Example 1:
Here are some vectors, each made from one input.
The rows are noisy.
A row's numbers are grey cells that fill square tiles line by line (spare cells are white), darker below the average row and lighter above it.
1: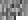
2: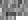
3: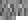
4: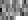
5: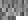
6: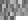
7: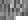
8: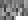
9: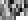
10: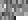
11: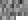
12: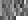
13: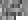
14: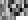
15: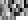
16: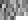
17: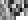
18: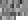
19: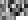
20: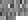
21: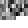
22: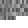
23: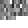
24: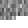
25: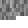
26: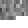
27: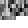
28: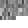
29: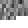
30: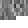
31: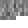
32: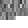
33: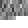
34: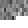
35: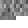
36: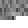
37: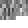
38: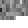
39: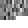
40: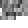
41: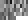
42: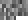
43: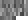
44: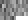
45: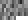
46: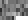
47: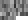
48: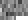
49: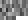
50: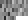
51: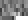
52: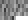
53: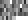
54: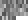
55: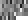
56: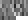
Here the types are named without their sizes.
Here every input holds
a list of points on a line.
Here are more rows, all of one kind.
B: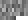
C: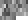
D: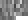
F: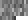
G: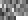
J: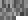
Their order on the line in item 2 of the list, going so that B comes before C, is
D, B, F, G, C, J.
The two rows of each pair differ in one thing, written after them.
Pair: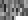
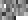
the place on the line in item 1 of the list
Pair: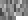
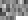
the place on the line in item 2 of the list
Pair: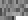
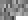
the place on the line in item 2 of the list
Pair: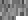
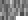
the place on the line in item 1 of the list
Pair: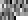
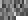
the place on the line in item 2 of the list
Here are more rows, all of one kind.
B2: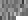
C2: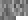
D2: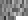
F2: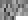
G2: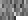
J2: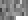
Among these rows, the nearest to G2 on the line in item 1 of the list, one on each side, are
B2 and C2.
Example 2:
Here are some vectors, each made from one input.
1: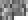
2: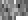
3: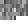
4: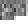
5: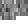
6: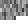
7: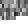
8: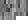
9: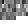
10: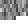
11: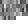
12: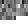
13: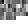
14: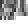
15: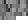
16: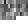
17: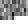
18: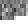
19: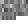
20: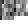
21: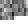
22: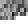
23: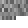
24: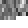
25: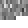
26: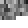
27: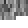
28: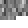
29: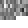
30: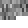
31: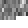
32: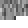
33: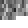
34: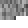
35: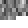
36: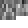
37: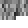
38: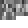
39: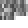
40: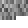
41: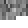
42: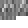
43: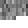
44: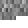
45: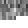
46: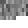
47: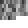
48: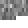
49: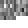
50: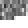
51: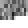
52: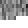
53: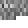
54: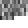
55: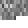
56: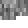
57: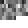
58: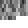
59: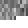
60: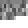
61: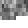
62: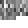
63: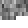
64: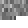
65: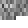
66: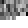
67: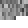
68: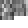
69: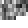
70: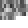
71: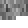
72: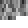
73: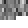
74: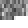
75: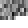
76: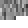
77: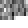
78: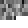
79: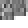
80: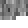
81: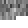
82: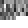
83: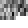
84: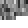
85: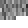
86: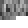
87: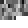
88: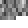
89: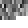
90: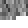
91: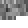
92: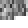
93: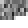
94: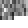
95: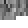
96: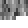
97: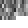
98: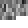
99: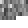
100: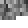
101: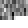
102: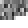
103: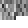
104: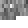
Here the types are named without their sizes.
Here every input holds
either a point on a line, or three true/false values.
